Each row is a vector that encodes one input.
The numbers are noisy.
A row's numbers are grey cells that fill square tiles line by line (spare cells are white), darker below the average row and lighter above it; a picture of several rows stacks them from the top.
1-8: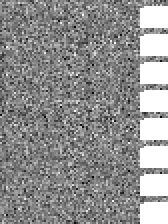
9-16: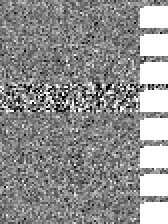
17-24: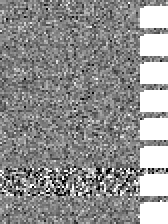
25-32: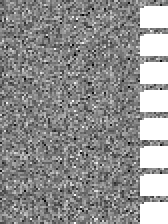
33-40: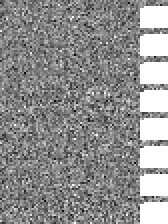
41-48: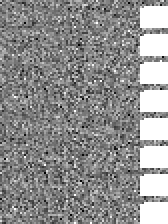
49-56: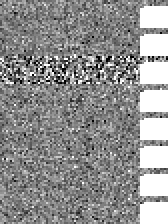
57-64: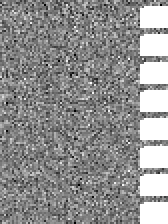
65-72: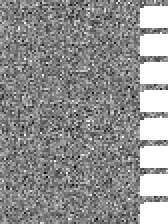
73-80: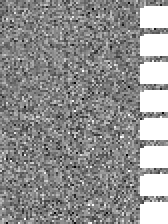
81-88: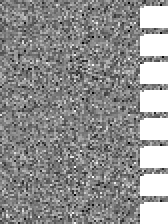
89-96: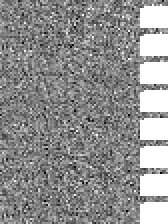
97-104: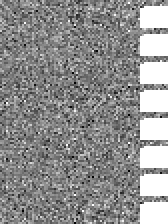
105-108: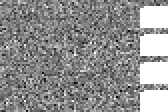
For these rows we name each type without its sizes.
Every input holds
a list of points on a circle.
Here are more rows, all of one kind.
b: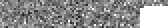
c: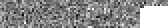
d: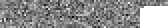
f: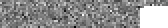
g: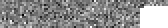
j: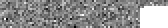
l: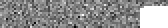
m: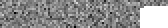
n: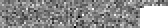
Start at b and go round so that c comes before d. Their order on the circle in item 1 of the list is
b, c, g, d, j, l, m, f, n.
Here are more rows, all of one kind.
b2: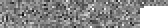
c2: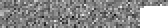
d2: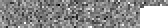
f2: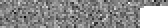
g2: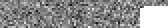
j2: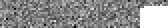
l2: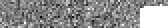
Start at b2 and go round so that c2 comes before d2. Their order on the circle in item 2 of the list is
b2, j2, c2, l2, d2, f2, g2.
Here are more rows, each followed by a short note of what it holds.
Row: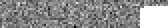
a list of two items
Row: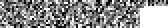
the empty list
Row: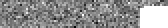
a list of two items
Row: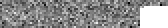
a list of one item
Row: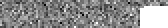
a list of one item
